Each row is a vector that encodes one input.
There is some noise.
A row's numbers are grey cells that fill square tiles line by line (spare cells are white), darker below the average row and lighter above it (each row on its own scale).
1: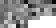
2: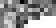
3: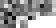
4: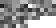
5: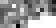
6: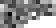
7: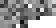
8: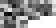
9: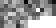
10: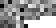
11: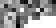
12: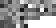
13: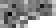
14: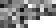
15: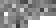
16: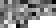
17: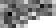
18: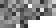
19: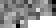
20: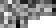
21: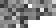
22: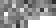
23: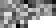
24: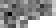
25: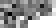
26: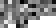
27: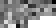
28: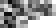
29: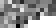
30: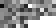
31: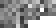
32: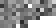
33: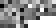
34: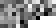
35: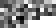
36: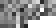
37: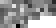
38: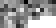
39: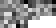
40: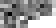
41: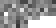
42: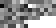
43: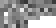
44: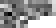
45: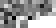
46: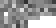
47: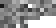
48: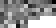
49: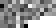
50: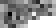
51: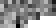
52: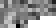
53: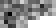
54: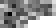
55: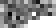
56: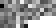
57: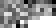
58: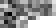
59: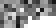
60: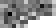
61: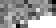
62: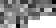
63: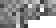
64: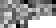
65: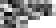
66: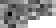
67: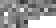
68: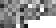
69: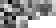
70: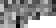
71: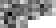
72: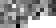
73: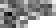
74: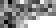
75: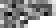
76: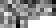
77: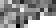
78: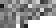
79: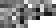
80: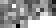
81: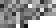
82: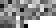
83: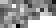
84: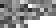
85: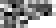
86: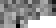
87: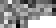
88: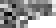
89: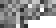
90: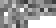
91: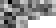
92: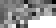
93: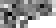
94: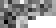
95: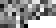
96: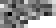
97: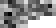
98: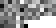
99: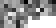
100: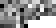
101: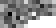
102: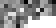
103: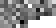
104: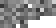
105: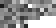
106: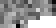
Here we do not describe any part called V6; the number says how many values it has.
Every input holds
either a point on a 4-point line and a true/false value, or a value of V6.
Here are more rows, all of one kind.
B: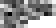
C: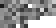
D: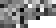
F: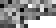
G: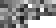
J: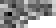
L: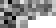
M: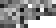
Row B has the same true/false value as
J and L.
